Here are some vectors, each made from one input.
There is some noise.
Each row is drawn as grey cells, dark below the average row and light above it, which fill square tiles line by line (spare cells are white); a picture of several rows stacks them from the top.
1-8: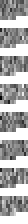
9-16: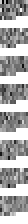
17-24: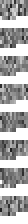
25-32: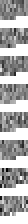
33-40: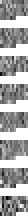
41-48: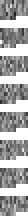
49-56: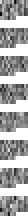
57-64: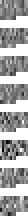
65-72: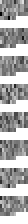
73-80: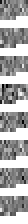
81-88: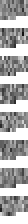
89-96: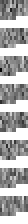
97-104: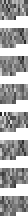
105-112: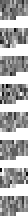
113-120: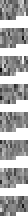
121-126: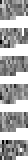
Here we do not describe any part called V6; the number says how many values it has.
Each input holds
a list of up to two items, each a true/false value and a value of V6.
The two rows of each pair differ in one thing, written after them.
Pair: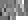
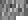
the value of V6 in item 2 of the list
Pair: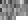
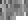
the true/false value in item 2 of the list
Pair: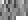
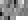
the true/false value in item 2 of the list
